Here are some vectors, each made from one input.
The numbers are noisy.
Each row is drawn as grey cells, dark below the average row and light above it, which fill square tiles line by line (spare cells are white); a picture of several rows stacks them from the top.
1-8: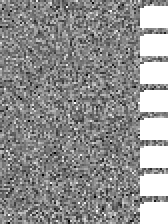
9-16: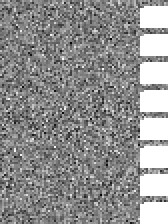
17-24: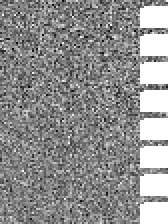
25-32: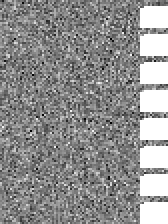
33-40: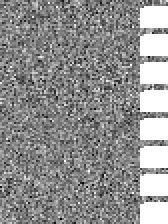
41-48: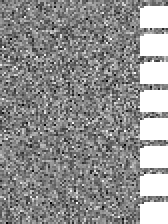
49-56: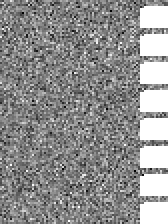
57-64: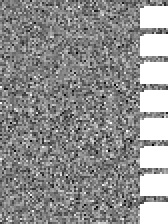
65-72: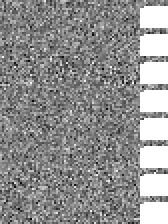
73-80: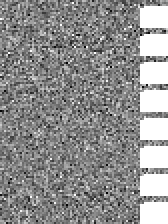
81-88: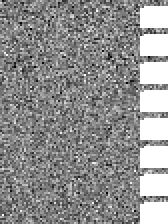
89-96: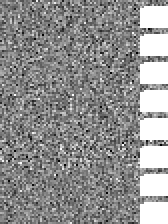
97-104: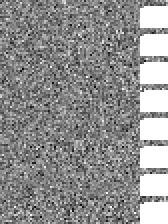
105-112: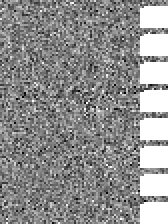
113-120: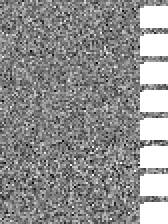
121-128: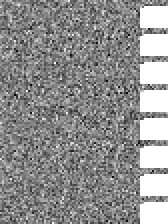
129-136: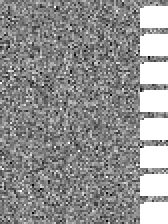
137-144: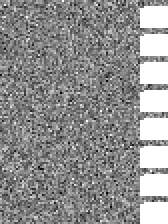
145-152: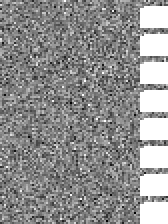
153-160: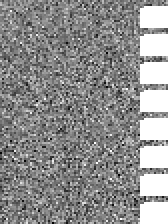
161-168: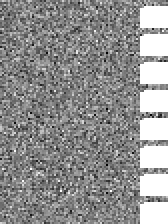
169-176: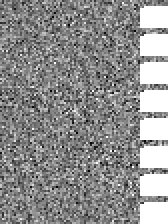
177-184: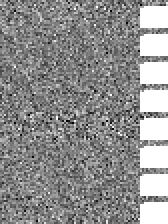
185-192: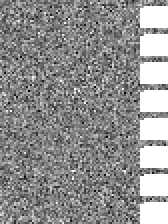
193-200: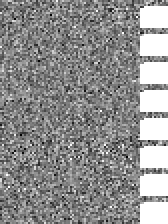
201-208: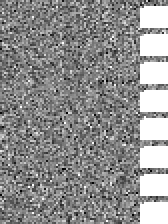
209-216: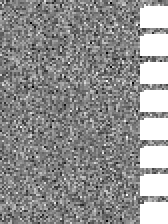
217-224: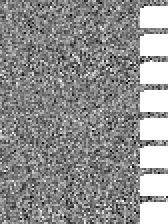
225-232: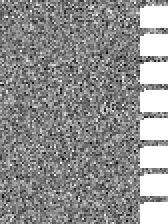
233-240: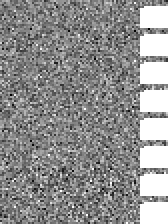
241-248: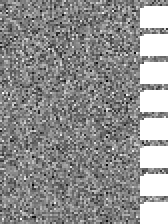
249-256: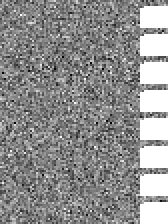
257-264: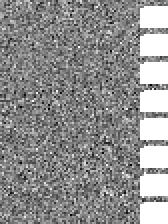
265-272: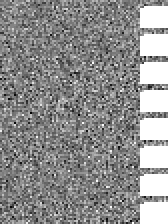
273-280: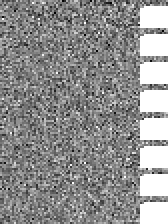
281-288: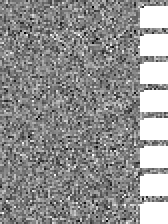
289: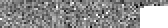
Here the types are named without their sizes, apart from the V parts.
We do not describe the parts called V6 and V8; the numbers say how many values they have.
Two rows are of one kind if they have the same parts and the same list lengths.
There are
6 kinds of row.
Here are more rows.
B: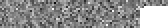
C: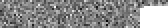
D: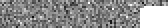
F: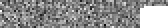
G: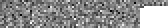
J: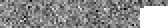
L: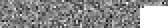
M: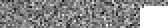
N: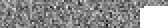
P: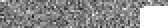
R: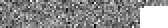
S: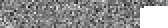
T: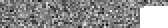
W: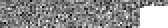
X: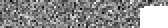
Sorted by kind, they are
B
C, L
D, N, P
F, G, J, S
M, W
R, T, X

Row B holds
a point on a circle, a point on a line and a node of a tree.
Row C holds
a point on a line and a value of V6.
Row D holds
a point on a circle and a point on a line.
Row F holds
a point on a line, a node of a tree and a value of V6.
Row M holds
a node of a tree and a value of V8.
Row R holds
a value of V8.
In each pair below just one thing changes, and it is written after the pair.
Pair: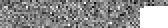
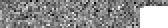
the place on the line
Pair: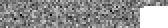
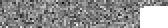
the place on the line
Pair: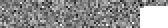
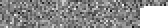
the place on the line
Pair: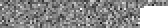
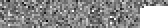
the node of the tree
